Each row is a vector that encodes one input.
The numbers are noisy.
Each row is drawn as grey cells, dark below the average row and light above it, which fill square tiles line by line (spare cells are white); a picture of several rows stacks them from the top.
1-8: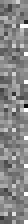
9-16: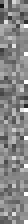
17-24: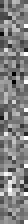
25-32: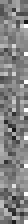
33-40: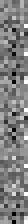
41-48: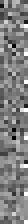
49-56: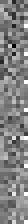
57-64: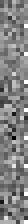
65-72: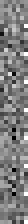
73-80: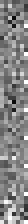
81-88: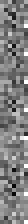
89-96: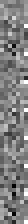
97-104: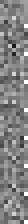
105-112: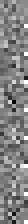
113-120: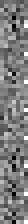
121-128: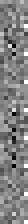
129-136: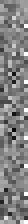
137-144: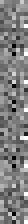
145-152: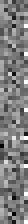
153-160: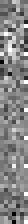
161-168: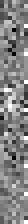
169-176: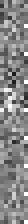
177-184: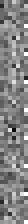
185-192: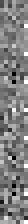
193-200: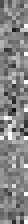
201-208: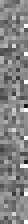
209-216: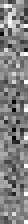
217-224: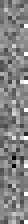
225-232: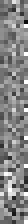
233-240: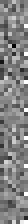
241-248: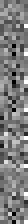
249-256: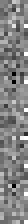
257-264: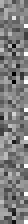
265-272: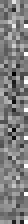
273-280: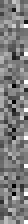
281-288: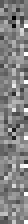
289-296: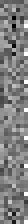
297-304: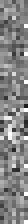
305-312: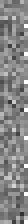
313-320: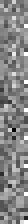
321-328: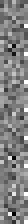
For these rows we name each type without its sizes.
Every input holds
a list of points on a line.
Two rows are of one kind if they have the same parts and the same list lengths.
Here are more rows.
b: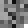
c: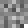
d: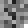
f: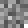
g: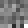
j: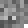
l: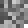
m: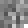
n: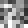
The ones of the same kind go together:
b, j, m
c, d, f
g, l
n

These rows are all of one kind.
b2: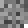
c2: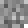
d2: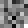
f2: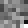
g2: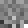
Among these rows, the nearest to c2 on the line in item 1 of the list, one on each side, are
b2 and g2.
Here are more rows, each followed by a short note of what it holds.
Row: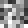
the empty list
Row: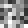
the empty list
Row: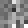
a list of two items
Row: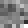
a list of two items
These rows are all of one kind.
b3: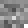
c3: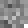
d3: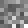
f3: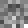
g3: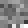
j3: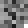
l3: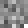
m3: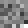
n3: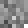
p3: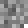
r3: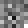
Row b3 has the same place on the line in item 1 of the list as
c3, l3, n3 and p3.
